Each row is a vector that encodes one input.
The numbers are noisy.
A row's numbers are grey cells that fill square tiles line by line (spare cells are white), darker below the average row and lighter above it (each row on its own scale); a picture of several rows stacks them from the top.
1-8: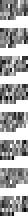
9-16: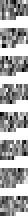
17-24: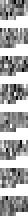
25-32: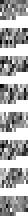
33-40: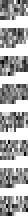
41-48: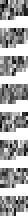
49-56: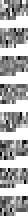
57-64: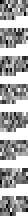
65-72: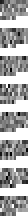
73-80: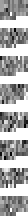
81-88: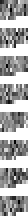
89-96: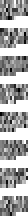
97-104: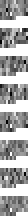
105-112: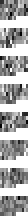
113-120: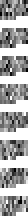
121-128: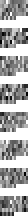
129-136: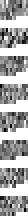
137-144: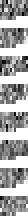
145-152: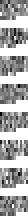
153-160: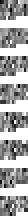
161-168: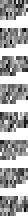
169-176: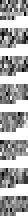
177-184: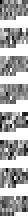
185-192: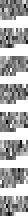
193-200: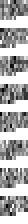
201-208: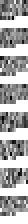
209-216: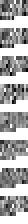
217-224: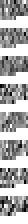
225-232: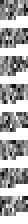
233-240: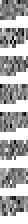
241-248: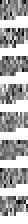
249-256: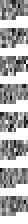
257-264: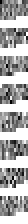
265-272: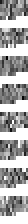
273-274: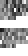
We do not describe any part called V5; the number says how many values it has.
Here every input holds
a node of an 8-node tree, together with either a point on a 7-point line, or a value of V5.
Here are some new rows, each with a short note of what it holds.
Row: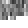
a point on a 7-point line and a node of an 8-node tree
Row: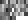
a node of an 8-node tree and a value of V5
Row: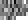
a point on a 7-point line and a node of an 8-node tree
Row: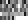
a node of an 8-node tree and a value of V5
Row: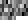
a node of an 8-node tree and a value of V5
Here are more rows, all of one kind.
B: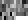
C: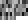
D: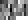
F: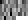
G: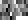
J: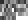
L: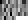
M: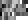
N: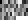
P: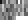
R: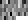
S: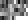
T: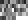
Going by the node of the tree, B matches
F, L and R.
